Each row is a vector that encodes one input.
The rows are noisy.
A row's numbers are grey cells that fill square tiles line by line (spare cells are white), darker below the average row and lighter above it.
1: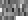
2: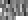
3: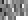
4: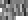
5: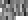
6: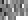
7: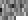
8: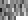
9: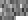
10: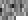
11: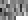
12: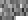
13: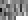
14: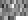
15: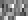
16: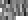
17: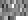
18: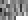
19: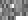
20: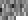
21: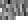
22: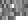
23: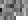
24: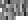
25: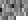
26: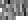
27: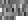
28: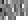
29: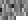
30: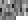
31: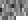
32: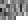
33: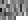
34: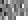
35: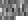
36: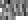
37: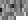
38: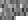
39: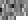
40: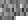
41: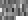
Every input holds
a point on a 6-point line and a true/false value.
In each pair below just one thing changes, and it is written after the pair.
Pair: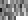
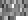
the true/false value
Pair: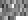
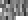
the place on the 6-point line
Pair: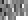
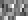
the true/false value
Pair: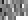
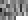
the place on the 6-point line
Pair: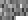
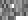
the place on the 6-point line
